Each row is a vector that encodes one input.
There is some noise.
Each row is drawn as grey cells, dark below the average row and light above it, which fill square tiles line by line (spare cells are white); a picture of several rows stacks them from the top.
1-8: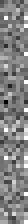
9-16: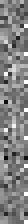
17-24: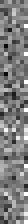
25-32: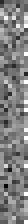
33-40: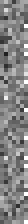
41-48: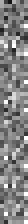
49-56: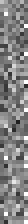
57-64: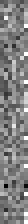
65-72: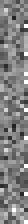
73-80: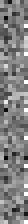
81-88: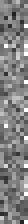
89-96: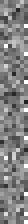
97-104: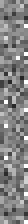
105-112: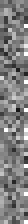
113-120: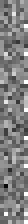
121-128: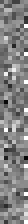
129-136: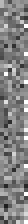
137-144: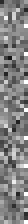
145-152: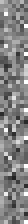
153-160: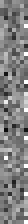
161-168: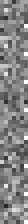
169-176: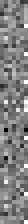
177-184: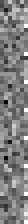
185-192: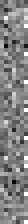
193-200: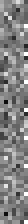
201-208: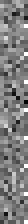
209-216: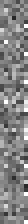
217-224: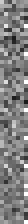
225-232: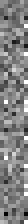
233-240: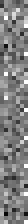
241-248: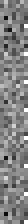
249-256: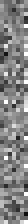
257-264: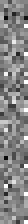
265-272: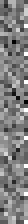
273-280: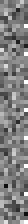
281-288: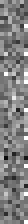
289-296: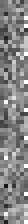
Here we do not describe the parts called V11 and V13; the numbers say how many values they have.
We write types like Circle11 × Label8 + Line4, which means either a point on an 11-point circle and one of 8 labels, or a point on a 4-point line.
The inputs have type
Line3 × Line5 × V11 + Line6 × V13.
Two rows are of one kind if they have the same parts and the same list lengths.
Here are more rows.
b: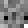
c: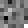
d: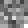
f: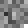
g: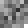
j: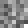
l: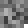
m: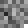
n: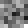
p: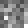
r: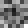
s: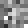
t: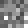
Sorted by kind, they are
b, c, g, l, n, r
d, f, j, m, p, s, t

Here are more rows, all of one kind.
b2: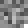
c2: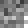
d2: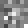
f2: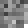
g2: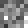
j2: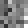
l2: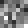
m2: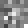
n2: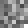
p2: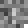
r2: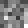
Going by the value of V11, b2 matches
c2 and f2.
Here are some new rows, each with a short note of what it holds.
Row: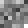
a point on a 6-point line and a value of V13
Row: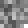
a point on a 3-point line, a point on a 5-point line and a value of V11
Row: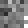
a point on a 3-point line, a point on a 5-point line and a value of V11
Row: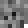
a point on a 6-point line and a value of V13
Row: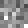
a point on a 3-point line, a point on a 5-point line and a value of V11
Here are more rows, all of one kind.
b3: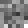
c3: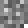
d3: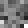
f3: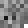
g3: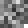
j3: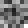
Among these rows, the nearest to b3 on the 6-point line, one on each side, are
d3 and j3.
